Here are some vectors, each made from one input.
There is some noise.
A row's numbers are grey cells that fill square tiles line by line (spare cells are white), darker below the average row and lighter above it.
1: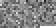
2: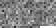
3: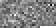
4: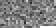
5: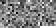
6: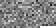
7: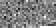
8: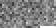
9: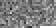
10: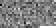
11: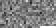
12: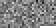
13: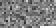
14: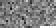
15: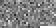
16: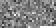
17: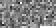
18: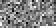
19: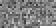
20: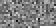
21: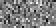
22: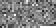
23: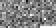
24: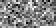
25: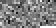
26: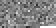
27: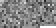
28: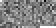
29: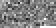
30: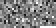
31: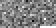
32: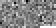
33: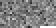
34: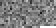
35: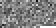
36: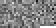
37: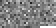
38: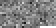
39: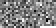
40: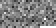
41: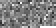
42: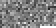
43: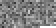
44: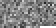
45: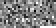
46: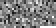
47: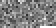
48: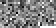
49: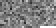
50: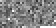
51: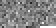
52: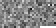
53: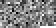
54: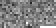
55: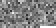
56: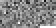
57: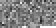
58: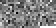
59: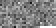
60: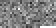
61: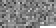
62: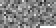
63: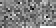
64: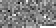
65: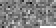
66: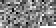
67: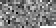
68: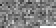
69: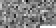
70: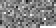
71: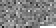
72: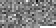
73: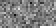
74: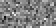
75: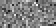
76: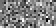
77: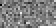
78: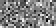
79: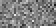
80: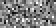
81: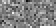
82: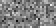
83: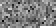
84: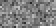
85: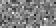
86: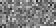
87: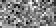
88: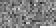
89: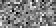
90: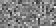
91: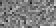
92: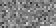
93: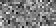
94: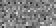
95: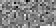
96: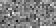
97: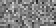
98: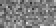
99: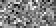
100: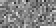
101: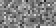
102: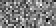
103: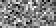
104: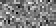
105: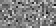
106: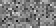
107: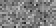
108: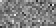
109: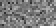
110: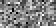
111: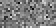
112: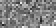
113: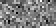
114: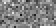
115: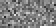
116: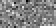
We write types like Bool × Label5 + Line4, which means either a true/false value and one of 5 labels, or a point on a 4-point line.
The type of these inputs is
(Circle8 + Unit) × Tree10 + Line3 × Line7.
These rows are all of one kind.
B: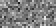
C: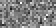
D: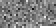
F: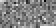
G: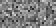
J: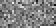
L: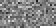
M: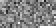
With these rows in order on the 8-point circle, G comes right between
B and D.
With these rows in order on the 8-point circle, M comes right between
F and L.
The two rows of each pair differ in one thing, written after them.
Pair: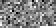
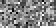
the place on the 7-point line
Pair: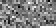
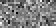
the place on the 7-point line
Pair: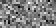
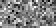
the place on the 3-point line
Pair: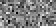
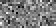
the place on the 7-point line
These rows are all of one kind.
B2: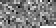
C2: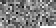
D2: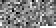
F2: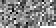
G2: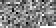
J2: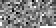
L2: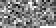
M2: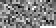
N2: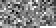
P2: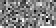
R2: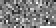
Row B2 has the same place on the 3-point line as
C2 and M2.
